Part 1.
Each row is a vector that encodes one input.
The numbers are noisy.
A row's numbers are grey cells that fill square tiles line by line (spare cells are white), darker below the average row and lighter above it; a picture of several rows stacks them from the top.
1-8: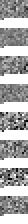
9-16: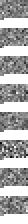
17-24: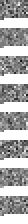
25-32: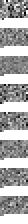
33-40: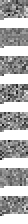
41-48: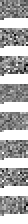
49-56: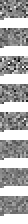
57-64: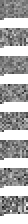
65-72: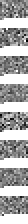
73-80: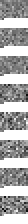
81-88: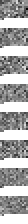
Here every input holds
a point on a 7-point line, a point on an 8-point line and a node of a 10-node tree.
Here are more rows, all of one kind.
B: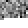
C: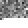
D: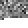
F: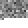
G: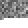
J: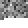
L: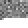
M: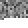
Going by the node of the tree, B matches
D and M.
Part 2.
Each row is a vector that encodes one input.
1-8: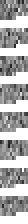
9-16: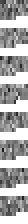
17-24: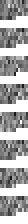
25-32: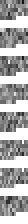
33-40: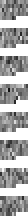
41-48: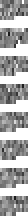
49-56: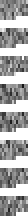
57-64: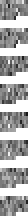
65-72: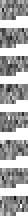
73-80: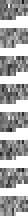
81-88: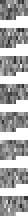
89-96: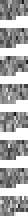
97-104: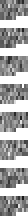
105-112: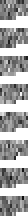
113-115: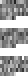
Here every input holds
either a point on an 8-point line, or a node of a 9-node tree.
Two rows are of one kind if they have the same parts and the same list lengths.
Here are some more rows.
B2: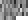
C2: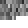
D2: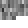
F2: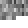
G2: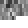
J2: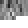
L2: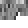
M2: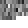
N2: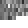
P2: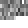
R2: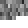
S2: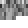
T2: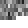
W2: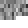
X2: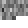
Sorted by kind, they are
B2, D2, F2, G2, J2, L2, P2, S2, W2, X2
C2, M2, N2, R2, T2

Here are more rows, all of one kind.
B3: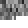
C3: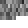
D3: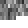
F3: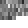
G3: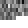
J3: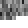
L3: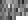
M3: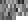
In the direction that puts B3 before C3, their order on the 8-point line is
B3, J3, C3, D3, G3, M3, F3, L3.
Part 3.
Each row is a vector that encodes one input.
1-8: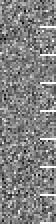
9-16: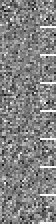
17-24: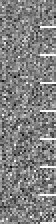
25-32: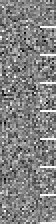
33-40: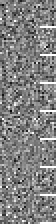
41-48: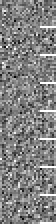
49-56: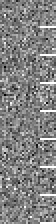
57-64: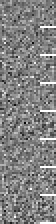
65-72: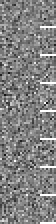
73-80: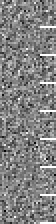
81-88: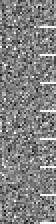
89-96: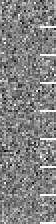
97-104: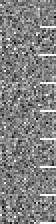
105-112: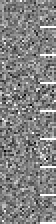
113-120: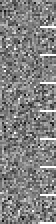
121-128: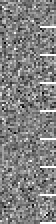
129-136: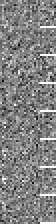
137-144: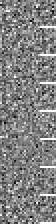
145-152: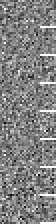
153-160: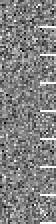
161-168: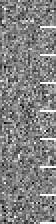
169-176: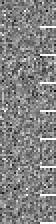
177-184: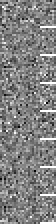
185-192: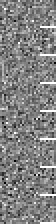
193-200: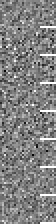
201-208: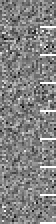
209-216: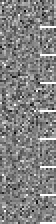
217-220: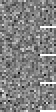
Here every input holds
either a point on a 5-point line, or a node of a 9-node tree.
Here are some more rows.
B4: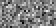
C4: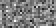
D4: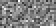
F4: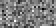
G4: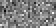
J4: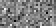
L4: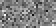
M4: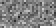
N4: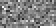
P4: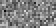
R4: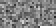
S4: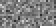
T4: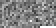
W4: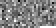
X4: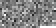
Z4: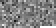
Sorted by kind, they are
B4, C4, F4, W4
D4, G4, J4, L4, M4, N4, P4, R4, S4, T4, X4, Z4

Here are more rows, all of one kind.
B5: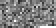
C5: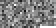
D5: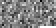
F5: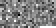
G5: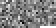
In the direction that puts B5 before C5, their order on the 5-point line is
F5, B5, C5, D5, G5.
